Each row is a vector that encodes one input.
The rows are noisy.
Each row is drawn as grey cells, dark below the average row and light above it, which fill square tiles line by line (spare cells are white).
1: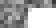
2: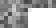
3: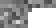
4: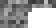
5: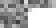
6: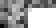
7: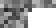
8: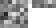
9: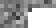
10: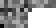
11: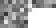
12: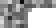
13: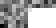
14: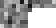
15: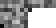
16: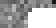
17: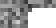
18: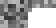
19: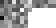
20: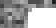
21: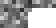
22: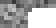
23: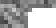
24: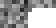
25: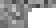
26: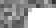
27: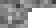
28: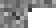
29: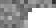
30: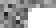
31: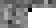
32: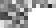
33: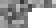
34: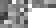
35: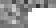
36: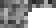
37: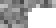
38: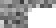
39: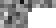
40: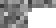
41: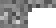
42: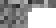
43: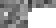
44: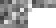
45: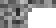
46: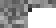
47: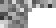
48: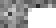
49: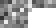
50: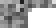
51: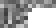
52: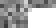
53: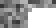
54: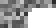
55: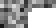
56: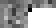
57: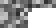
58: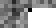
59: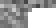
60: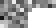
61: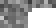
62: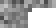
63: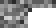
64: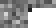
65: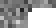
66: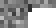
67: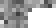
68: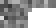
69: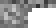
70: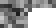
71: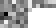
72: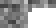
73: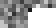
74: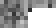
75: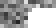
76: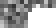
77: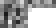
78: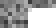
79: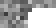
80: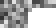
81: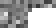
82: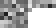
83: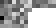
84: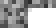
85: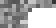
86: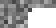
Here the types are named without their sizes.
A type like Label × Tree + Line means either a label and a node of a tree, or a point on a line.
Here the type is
(Bool × Bool × Bool × Bool + Line) × Line.
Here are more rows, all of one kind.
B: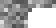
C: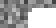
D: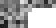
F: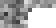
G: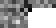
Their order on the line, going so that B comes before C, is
B, F, C, G, D.
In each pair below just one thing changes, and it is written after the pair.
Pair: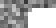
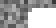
one of the four true/false values
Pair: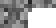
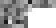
one of the four true/false values
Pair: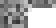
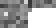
one of the four true/false values
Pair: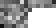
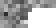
the place on the line
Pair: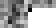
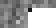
the place on the line
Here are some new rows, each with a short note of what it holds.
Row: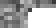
a point on a line and four true/false values
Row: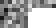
a point on each of two lines
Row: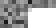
a point on a line and four true/false values
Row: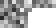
a point on each of two lines
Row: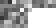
a point on each of two lines
